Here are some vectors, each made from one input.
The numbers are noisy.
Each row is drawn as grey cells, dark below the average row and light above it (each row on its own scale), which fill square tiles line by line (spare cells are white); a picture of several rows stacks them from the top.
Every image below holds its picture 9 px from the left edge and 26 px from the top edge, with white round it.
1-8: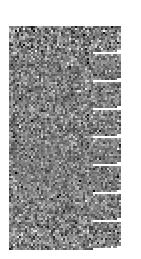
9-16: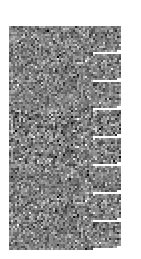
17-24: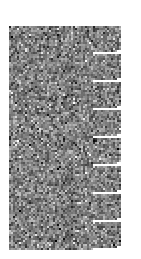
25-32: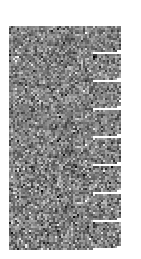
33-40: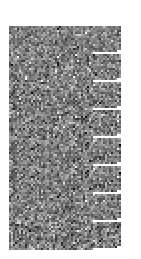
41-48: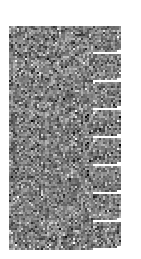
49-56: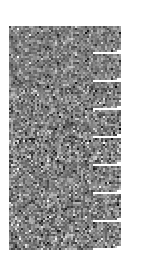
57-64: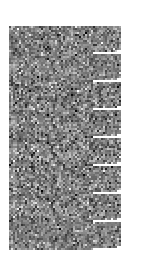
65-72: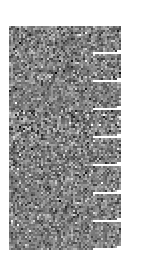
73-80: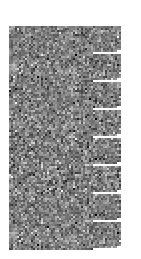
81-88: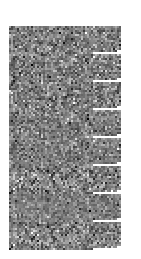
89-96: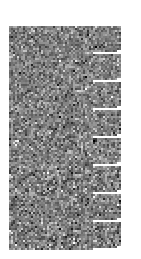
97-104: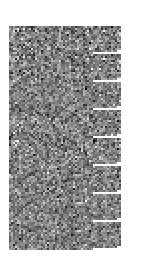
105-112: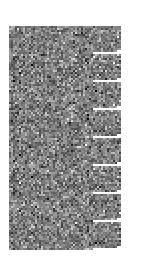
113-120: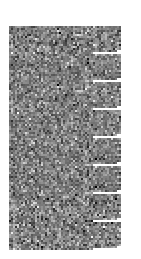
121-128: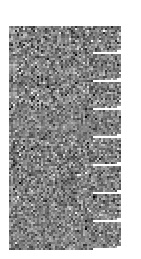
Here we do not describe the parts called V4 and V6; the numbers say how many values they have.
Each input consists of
one of 5 labels, together with either a true/false value and a value of V4, or a value of V6.
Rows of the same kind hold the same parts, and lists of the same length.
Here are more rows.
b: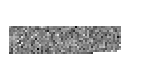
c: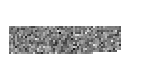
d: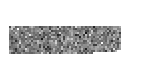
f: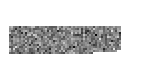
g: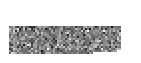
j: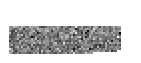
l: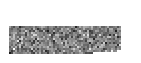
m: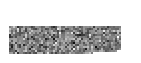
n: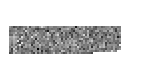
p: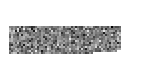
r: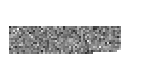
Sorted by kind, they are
b, c, g, l, n, p, r
d, f, j, m

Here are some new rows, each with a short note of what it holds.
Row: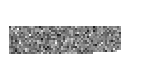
one of 5 labels and a value of V6
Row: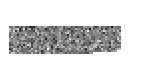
one of 5 labels, a true/false value and a value of V4
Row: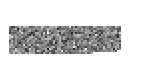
one of 5 labels, a true/false value and a value of V4
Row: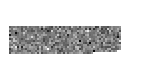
one of 5 labels, a true/false value and a value of V4
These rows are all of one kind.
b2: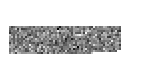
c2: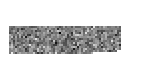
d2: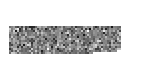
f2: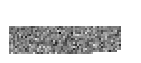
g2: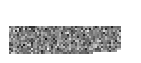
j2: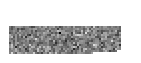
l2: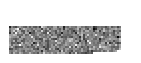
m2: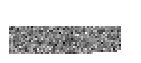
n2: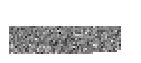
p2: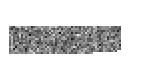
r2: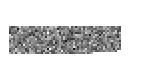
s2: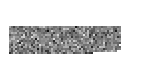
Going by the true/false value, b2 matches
l2, r2 and s2.
